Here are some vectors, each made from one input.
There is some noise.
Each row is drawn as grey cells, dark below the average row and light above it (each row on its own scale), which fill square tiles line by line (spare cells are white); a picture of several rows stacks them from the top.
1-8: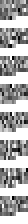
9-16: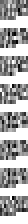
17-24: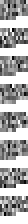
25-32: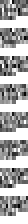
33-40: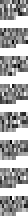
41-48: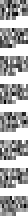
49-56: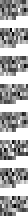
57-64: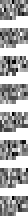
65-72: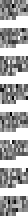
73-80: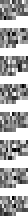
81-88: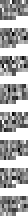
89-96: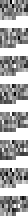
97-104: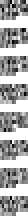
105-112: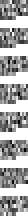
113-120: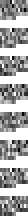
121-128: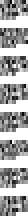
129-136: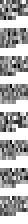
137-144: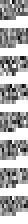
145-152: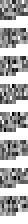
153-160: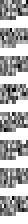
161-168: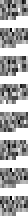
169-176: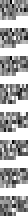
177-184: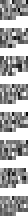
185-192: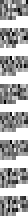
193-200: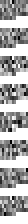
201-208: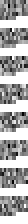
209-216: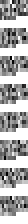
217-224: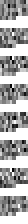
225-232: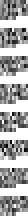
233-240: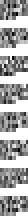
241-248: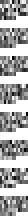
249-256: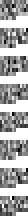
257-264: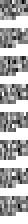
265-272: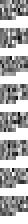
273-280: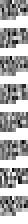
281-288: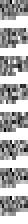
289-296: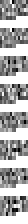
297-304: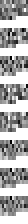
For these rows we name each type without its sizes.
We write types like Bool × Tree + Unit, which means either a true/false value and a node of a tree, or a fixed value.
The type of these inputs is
List(Circle × Line).
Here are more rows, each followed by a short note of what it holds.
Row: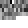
a list of one item
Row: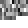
a list of two items
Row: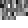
the empty list
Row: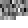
a list of one item
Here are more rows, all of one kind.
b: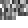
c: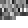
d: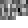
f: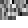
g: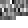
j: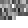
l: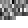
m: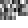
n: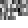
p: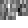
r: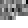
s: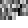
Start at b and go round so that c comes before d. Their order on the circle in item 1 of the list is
b, m, p, s, l, j, r, c, g, d, n, f.
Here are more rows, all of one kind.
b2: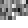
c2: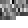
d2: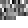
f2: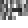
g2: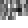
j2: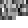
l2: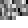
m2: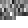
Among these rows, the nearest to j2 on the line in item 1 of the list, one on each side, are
g2 and m2.
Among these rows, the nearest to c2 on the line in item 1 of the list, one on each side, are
l2 and m2.
